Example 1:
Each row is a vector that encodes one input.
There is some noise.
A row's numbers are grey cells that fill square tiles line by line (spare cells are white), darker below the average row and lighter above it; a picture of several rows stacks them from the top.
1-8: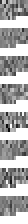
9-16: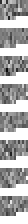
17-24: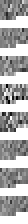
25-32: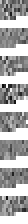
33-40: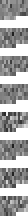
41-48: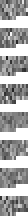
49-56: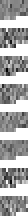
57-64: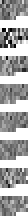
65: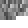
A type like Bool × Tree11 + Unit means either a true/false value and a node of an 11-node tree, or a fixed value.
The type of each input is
Line8 + Line9.
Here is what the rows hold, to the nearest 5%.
About 35% of them hold a point on an 8-point line. The rest hold a point on a 9-point line.
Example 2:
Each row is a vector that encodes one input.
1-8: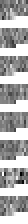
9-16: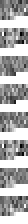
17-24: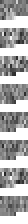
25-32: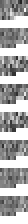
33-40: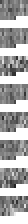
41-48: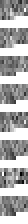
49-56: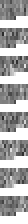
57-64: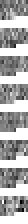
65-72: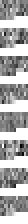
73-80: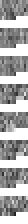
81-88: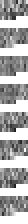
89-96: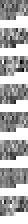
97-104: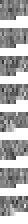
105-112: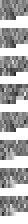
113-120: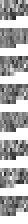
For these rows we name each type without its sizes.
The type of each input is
Bool × Line.
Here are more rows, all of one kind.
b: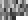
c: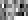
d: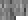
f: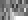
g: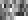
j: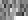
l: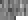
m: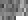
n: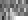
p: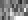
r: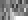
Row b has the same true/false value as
d, l and m.
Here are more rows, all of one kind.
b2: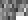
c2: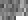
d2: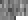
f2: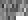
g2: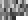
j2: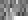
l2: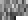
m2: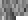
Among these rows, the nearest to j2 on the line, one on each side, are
d2 and m2.
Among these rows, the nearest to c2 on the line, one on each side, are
d2 and f2.
